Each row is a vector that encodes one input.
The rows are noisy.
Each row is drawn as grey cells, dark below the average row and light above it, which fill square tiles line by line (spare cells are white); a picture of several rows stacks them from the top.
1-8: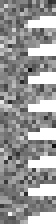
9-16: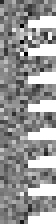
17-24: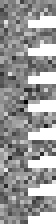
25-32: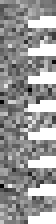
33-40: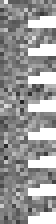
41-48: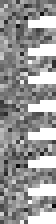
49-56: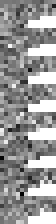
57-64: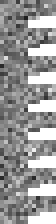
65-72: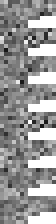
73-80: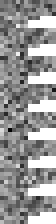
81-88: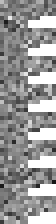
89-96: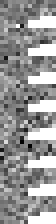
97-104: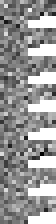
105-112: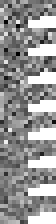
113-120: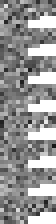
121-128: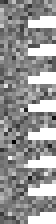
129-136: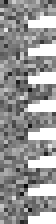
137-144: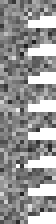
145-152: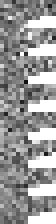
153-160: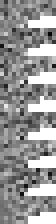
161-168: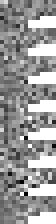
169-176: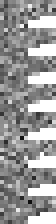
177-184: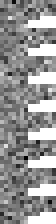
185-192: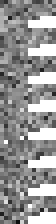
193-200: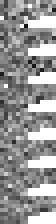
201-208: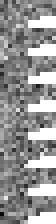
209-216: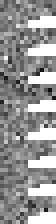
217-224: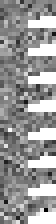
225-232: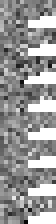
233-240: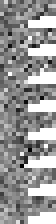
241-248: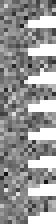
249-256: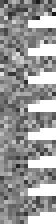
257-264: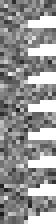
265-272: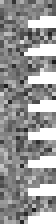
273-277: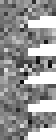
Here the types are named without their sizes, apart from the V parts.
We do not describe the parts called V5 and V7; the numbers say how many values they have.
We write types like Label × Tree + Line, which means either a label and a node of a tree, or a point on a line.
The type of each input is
Bool × Line × (Line + V5 × V7).
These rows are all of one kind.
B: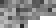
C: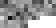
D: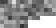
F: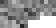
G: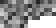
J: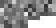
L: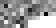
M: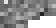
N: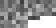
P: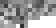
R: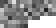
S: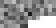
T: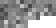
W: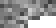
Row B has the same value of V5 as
M, R, T and W.
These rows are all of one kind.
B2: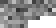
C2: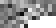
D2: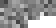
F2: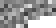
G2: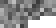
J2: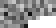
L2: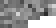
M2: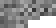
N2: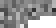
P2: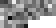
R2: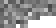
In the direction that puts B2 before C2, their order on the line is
B2, P2, G2, J2, D2, L2, R2, C2, M2, F2, N2.
